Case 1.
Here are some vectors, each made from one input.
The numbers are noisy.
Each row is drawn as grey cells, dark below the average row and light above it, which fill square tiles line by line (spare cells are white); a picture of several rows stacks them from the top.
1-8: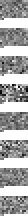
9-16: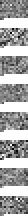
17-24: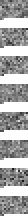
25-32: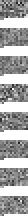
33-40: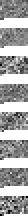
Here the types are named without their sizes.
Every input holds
a point on a circle.
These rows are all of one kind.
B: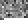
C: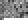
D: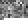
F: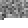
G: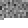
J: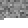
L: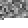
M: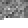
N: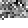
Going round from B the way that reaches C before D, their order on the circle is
B, J, F, L, N, G, C, M, D.
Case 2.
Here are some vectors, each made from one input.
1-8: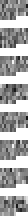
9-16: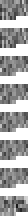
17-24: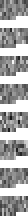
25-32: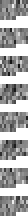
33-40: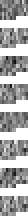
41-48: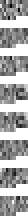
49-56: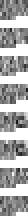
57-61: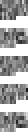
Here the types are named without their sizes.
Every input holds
a label.
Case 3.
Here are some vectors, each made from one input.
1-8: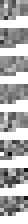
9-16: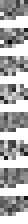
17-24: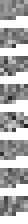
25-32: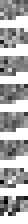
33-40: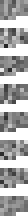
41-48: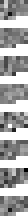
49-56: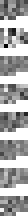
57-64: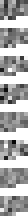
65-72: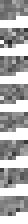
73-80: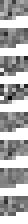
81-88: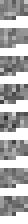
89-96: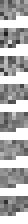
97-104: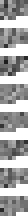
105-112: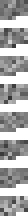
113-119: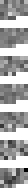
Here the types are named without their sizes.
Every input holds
a point on a circle.
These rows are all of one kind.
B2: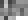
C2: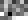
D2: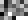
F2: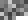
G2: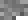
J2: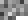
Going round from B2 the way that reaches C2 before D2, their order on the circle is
B2, C2, J2, F2, G2, D2.
